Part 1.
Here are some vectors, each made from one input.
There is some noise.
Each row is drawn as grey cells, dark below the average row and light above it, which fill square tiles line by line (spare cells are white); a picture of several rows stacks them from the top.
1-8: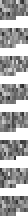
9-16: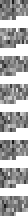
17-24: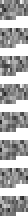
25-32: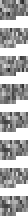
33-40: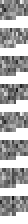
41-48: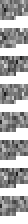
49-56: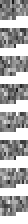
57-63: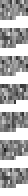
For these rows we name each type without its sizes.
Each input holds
either a label, or a node of a tree.
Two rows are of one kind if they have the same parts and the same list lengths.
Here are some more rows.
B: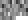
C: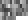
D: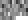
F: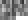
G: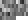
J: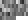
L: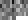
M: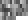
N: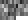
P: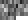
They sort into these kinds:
B, C, D, M
F, G, J, L, N, P

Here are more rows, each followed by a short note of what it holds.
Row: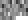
a label
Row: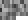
a node of a tree
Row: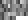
a label
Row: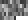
a node of a tree
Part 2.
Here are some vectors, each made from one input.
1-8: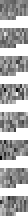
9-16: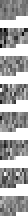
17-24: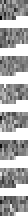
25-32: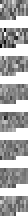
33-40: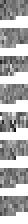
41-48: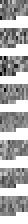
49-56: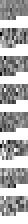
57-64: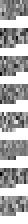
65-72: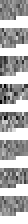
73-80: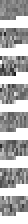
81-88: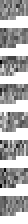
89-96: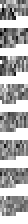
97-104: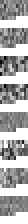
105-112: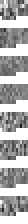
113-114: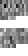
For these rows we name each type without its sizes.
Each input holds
a list of points on a circle.
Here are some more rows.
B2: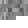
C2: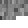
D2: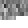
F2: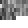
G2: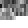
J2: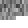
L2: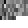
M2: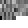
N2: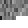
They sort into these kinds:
B2, J2, L2, M2, N2
C2, F2
D2, G2

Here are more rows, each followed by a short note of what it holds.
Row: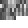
a list of two items
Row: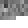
the empty list
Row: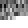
a list of two items
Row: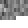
the empty list
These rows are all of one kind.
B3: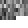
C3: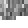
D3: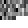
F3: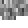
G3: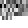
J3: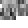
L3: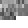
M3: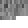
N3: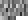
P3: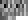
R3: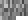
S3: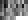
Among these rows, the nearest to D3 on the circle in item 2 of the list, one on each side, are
J3 and N3.
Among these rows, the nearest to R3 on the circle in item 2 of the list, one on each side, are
C3 and N3.
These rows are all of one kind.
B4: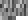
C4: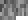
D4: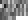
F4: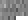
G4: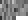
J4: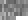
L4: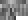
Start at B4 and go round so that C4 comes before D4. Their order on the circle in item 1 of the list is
B4, C4, J4, F4, G4, D4, L4.
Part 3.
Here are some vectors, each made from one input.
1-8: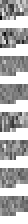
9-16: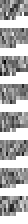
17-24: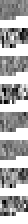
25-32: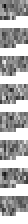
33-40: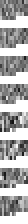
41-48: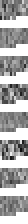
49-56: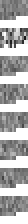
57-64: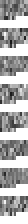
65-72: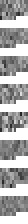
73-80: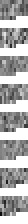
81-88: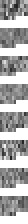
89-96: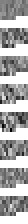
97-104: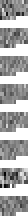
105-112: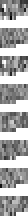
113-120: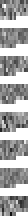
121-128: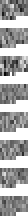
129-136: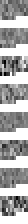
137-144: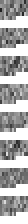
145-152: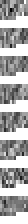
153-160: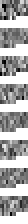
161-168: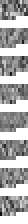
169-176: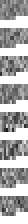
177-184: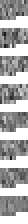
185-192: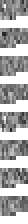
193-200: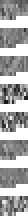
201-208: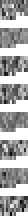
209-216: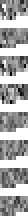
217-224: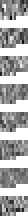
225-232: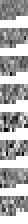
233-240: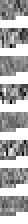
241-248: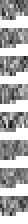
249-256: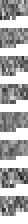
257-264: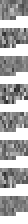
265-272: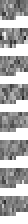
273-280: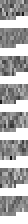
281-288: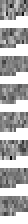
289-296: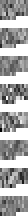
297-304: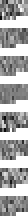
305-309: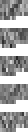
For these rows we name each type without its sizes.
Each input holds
four true/false values, together with either a point on a circle, or a fixed value.
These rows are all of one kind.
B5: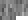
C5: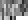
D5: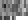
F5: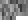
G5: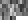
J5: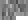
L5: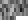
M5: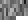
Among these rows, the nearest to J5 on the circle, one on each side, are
C5 and F5.
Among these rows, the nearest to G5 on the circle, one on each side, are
C5 and L5.
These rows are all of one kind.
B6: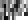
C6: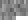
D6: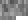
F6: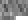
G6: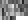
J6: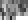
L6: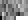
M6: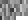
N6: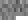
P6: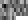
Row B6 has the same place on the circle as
G6 and L6.
